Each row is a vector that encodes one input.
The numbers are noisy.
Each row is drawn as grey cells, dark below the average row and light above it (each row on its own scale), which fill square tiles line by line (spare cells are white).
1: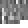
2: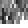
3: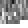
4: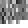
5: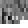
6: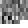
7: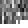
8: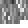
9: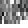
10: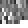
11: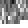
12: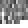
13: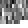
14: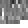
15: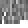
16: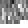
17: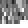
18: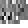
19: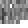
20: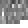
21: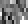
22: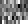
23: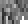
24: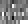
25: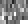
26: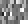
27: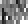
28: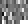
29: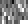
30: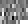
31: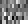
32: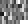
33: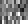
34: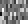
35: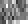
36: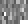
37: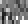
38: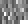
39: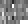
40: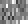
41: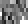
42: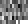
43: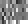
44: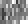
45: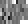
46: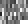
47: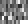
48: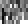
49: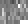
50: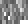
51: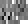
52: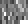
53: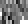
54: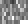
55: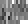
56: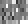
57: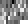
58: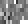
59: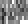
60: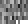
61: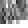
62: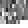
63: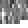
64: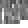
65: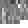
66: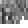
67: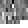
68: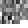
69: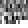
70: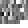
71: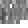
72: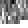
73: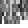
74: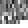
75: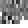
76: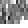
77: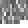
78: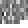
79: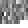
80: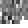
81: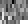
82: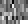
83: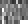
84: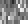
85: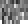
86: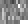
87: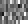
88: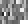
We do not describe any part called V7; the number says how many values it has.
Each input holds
either a point on a 9-point line, or a true/false value and a value of V7.
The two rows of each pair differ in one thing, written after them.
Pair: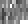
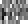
the value of V7
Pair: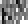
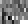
the value of V7
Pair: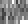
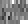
the value of V7
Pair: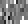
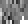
the true/false value
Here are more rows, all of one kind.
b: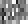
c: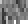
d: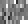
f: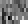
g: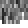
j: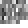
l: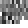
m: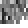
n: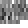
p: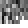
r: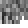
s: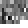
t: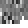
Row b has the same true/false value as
d, j and n.
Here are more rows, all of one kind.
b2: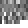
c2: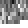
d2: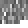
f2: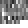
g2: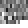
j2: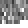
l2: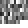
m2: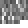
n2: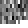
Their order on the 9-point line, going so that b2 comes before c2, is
m2, d2, b2, f2, j2, n2, g2, c2, l2.
